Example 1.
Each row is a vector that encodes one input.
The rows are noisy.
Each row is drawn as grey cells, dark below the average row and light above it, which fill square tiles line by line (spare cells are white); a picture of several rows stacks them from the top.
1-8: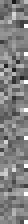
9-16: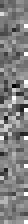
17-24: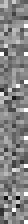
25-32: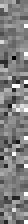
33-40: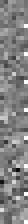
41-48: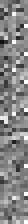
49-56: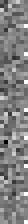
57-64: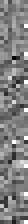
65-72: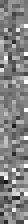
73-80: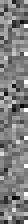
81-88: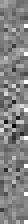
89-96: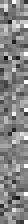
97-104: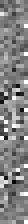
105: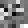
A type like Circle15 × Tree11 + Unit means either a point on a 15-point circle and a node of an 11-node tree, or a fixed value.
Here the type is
Bool × Bool × Bool + Unit.
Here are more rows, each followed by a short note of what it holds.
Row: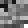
three true/false values
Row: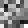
a fixed value
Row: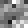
three true/false values
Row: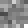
three true/false values
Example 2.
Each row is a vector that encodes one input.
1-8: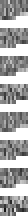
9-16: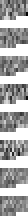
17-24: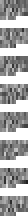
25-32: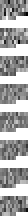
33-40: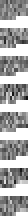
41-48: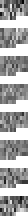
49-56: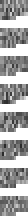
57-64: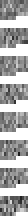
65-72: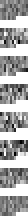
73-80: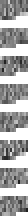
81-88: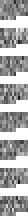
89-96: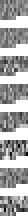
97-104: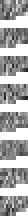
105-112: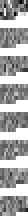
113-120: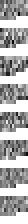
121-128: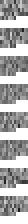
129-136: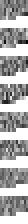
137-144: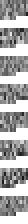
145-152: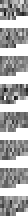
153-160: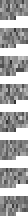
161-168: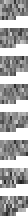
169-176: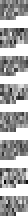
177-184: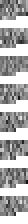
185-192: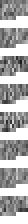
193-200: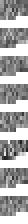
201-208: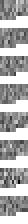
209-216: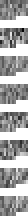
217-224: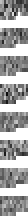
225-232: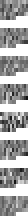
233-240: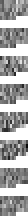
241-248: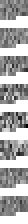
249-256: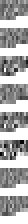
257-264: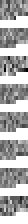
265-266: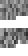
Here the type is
Circle9.
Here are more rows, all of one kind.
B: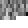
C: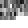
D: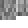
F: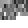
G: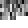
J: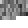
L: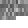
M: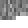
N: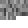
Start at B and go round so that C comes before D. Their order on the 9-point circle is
B, F, G, C, M, D, L, J, N.
